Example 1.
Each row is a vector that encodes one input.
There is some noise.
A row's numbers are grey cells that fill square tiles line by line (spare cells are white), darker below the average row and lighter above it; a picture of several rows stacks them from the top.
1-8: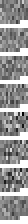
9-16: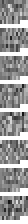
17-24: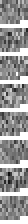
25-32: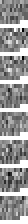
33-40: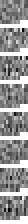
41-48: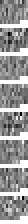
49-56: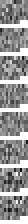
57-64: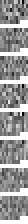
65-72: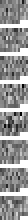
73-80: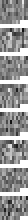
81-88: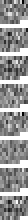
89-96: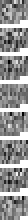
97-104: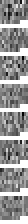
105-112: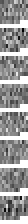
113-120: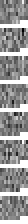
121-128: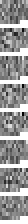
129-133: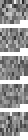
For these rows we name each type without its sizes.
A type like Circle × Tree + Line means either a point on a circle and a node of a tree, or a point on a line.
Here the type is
Bool × Bool × Bool × Bool × Line × Line.
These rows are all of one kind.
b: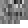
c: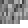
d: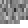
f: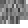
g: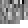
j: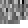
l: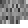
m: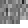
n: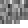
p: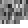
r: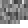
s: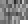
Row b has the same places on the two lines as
n and r.
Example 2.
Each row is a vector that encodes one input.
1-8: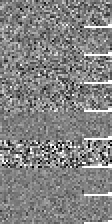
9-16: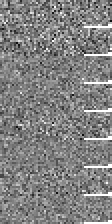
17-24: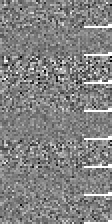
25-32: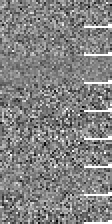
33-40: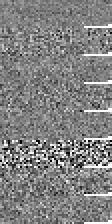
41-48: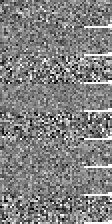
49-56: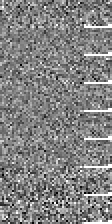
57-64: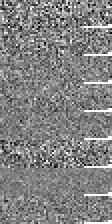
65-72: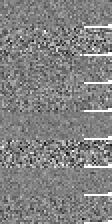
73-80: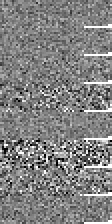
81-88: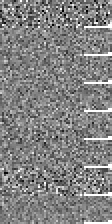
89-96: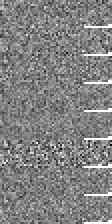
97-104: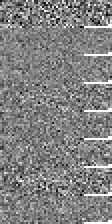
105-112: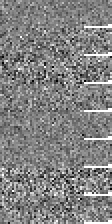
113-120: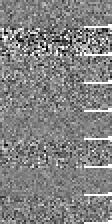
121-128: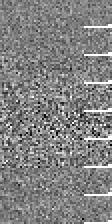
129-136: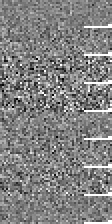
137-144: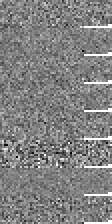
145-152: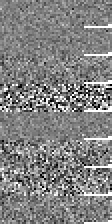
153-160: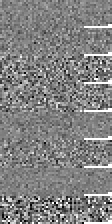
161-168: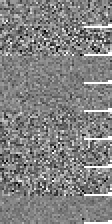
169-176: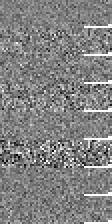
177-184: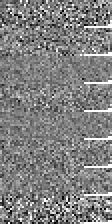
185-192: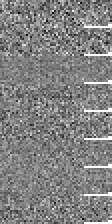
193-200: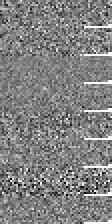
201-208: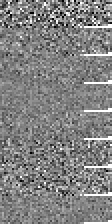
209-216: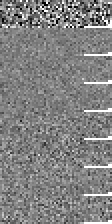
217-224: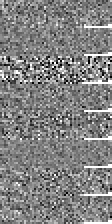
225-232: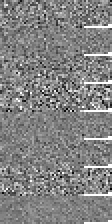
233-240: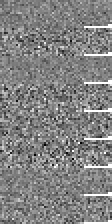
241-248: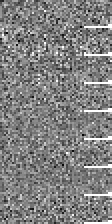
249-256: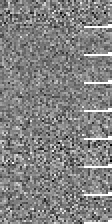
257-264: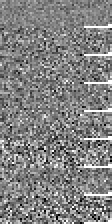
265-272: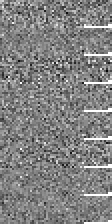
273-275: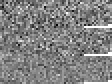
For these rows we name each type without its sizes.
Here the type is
Bool × Tree + Unit.
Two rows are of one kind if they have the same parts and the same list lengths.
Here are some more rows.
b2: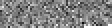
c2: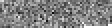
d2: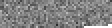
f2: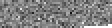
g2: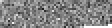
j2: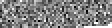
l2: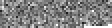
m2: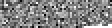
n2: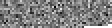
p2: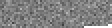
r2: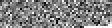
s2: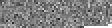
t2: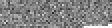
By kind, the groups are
b2, c2, d2, f2, g2, l2, m2, n2, p2, r2, s2, t2
j2

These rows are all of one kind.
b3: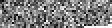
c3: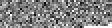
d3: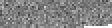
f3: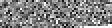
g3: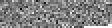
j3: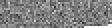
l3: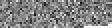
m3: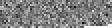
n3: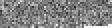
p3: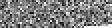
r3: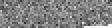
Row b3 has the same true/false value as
c3, l3, p3 and r3.
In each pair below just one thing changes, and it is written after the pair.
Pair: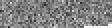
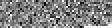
the node of the tree
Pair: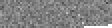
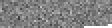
the true/false value
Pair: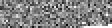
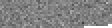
the true/false value
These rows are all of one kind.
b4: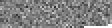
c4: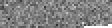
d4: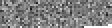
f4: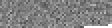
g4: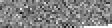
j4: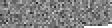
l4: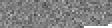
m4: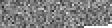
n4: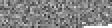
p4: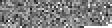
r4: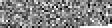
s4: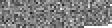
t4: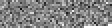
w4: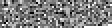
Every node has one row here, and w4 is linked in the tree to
g4 and s4.
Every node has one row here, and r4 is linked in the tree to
d4, p4 and t4.
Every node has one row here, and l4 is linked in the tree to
b4.
